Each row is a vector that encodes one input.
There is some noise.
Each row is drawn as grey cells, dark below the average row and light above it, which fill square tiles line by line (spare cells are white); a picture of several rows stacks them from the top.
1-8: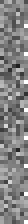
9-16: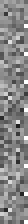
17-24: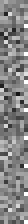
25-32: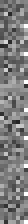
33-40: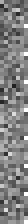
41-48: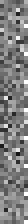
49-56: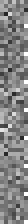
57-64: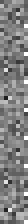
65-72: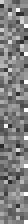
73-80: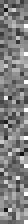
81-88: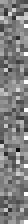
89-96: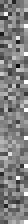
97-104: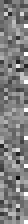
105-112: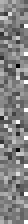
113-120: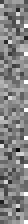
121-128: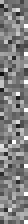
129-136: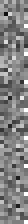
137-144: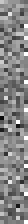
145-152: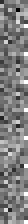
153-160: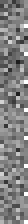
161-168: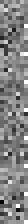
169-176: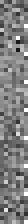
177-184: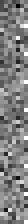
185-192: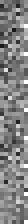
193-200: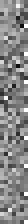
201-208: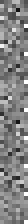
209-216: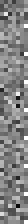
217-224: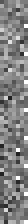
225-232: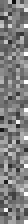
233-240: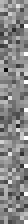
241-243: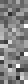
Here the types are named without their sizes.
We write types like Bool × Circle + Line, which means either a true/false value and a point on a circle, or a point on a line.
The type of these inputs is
Circle.
